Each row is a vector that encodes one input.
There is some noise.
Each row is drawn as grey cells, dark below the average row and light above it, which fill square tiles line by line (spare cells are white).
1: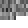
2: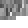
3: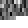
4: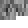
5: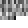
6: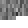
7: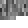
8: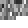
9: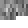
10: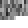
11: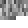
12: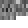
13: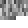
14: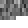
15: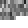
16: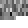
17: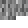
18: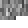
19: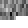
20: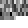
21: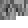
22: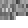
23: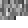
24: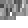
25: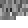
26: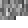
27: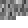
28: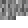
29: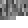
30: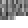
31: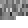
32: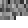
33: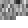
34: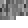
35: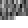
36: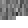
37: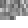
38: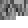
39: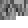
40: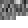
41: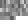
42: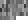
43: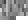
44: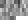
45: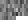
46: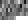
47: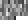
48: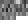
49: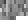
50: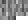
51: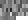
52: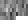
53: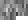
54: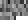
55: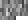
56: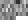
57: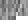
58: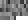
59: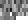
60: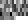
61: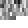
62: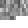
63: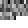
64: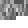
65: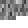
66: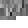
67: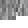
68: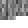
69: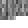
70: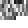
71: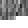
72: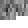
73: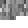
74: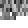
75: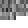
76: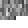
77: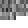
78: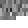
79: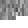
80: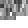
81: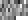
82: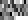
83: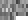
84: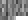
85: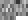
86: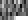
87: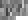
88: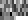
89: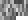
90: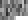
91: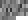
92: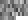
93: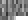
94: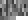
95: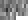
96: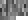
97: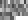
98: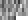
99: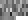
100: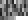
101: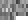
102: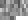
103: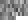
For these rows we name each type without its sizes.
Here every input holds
four true/false values.
